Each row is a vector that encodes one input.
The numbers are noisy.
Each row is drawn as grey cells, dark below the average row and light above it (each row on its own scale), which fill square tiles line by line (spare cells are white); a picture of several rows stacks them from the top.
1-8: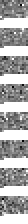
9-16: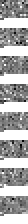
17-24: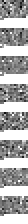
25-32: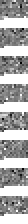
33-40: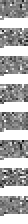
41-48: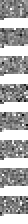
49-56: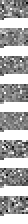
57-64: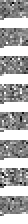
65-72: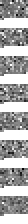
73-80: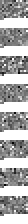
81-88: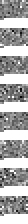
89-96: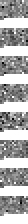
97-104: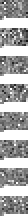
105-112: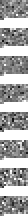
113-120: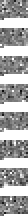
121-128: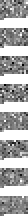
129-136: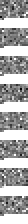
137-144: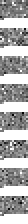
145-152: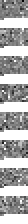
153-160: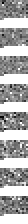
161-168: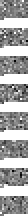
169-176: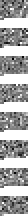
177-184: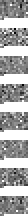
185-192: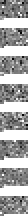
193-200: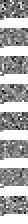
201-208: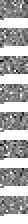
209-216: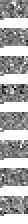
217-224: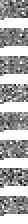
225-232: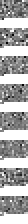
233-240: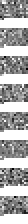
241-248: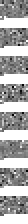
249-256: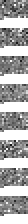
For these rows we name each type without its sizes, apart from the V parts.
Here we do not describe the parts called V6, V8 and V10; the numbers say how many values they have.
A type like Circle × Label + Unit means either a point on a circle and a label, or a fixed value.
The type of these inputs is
(Bool × Circle + V8) × (Line + V6 × V10).
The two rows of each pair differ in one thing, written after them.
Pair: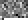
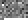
the value of V6
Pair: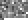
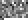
the place on the circle
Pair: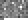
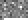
the value of V10
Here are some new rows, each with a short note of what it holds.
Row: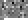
a point on a line and a value of V8
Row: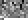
a point on a line and a value of V8
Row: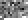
a point on a line and a value of V8
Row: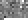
a value of V6, a value of V8 and a value of V10
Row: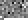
a point on a line and a value of V8
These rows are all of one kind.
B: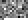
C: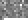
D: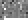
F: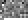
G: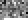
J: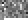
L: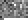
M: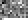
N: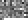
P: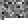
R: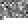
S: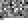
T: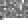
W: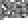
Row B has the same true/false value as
C, L, S and T.
